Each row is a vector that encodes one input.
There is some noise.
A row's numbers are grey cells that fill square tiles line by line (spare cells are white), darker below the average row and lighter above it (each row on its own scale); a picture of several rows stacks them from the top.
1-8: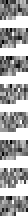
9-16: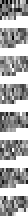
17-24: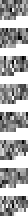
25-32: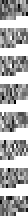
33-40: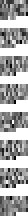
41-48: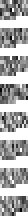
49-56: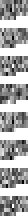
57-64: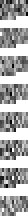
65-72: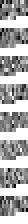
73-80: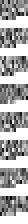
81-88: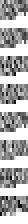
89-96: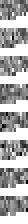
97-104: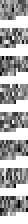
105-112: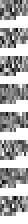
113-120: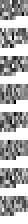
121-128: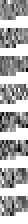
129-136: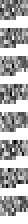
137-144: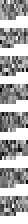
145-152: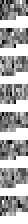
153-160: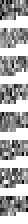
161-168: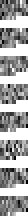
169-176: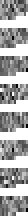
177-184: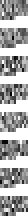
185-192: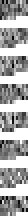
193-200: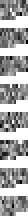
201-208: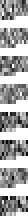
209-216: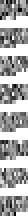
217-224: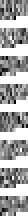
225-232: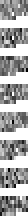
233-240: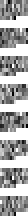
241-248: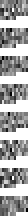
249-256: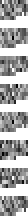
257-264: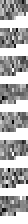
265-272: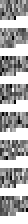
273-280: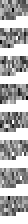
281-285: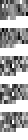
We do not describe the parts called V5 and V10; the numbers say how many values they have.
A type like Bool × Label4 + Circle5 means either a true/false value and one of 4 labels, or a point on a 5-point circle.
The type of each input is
Line7 × (Line7 + V5) + List2(Bool × V10).
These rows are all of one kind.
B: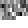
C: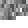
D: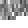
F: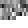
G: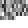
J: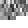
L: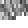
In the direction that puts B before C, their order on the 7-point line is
G, L, B, D, F, J, C.
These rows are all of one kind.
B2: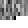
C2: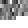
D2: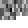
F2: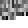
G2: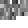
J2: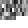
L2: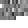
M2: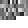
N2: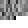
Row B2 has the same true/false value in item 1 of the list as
D2, F2 and J2.
